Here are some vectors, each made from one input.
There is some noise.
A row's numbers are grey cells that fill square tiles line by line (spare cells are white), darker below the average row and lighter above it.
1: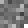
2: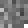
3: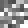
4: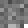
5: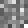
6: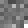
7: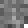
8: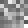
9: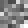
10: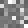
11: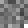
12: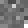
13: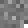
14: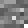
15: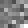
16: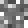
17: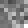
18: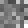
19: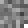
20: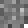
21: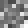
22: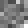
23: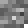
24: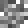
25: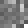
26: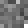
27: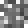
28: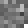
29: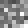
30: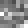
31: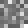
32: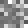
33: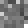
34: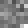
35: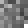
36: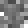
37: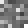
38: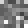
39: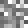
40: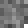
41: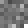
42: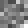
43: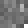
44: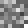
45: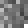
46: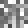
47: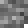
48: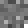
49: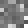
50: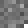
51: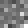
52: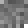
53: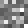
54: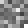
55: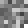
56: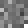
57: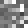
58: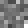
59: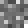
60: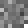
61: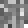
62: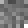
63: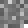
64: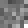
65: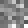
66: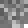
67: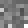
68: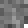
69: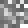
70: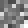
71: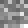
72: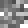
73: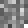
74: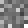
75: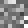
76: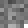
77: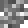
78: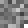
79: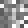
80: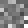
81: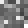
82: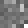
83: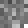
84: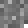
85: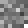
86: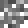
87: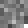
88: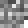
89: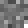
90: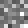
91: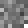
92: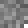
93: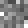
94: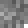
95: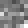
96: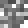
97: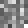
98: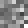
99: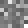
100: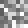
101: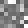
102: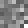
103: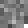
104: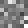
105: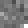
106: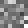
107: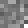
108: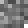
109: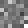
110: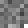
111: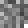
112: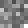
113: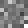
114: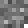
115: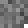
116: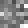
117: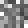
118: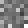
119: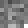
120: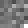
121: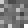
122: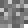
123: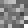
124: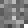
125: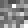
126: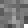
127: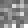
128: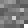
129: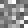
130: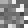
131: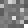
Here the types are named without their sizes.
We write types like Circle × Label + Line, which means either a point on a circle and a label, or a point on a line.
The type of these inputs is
Bool × Bool × Bool × Bool.
